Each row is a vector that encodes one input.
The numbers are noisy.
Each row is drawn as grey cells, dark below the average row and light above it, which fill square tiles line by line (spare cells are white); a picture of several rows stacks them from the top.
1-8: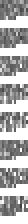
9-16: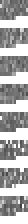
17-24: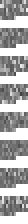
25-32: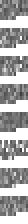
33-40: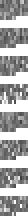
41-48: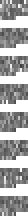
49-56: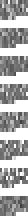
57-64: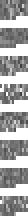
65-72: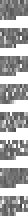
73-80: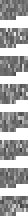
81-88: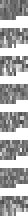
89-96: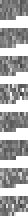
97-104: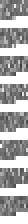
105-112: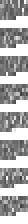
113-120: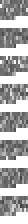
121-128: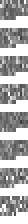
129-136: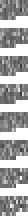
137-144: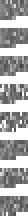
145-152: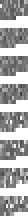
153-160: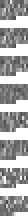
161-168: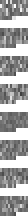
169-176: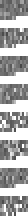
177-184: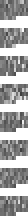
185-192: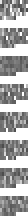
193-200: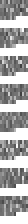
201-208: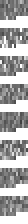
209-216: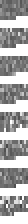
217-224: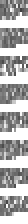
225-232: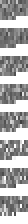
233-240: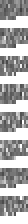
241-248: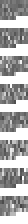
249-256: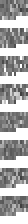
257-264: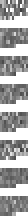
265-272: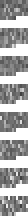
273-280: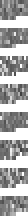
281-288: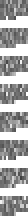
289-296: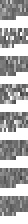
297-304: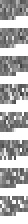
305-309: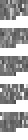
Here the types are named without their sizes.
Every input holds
a label.
